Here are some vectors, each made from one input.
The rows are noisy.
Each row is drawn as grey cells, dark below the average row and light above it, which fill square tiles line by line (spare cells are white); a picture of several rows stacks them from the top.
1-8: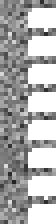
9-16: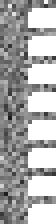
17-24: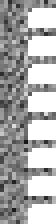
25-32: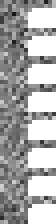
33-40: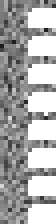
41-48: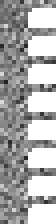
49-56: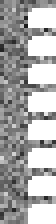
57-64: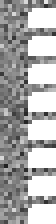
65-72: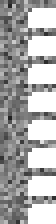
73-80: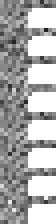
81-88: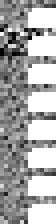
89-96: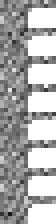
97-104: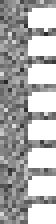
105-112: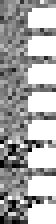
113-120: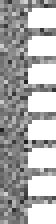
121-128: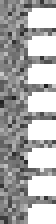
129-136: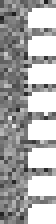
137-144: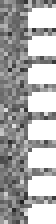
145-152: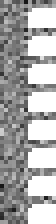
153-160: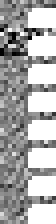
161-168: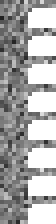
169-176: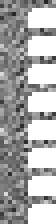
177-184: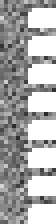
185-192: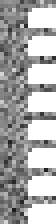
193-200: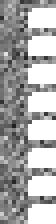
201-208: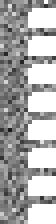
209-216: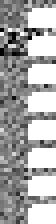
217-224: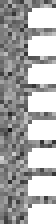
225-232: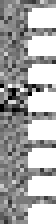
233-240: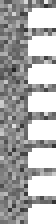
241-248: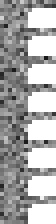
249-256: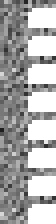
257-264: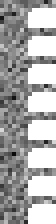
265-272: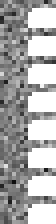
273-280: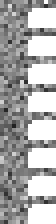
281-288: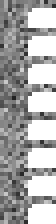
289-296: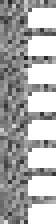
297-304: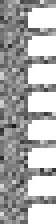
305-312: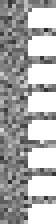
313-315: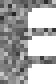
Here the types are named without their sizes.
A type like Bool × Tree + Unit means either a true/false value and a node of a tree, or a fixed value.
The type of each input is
List(Line).
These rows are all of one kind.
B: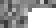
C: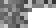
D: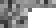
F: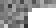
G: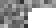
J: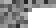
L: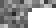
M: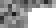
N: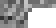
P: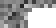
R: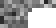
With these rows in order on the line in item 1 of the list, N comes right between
D and F.
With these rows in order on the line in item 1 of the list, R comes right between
L and M.
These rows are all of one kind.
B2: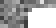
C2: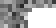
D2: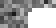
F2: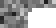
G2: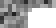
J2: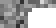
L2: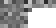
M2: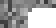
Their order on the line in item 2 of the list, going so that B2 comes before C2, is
G2, D2, M2, F2, B2, L2, C2, J2.
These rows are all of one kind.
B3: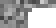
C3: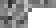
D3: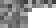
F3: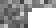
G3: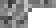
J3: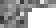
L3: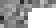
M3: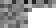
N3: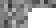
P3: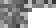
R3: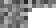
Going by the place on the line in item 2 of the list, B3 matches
C3, G3, M3 and N3.
